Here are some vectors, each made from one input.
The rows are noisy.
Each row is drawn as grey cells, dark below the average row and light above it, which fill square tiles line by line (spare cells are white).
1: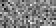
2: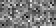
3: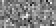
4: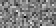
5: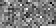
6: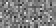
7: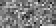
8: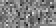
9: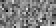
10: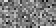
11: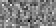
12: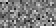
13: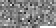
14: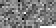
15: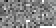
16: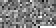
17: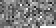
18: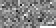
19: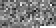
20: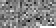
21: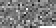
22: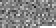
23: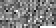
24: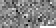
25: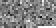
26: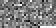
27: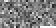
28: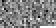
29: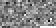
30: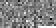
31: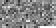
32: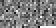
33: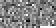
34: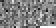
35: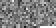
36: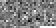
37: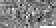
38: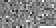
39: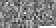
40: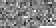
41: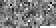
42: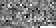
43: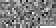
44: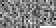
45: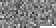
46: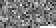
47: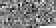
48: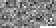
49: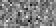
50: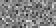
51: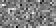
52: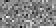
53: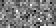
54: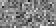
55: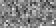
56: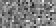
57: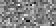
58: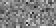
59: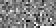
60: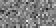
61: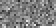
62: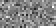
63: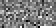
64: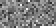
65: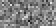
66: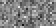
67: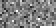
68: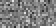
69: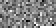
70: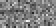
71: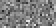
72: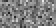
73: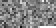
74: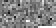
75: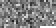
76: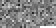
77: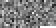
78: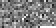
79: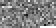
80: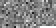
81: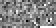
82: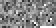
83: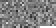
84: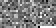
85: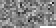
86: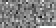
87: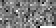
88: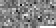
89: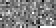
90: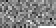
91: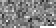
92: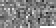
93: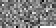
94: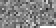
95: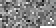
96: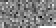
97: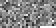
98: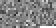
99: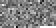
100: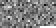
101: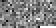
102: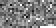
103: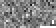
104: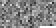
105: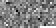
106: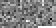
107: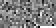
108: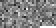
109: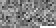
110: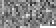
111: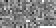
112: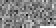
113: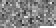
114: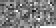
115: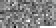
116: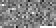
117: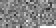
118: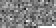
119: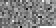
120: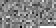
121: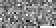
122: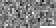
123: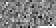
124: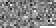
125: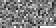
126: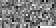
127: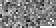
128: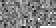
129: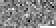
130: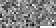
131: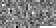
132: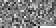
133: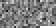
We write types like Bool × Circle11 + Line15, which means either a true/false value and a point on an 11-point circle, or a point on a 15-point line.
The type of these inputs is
Circle8 × (Circle13 + Line11).
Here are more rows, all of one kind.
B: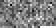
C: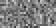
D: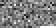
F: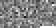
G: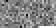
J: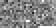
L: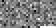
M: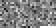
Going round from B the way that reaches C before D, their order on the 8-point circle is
B, L, M, F, G, J, C, D.
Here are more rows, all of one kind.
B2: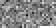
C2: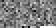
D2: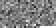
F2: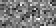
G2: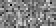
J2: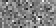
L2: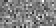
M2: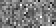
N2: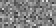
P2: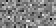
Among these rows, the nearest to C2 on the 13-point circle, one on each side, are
J2 and N2.
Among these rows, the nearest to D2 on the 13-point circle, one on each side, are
G2 and M2.
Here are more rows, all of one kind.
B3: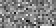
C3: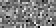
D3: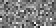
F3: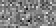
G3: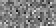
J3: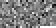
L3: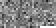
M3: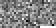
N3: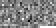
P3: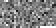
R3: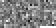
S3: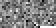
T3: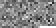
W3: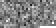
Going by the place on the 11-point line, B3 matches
M3, R3 and W3.
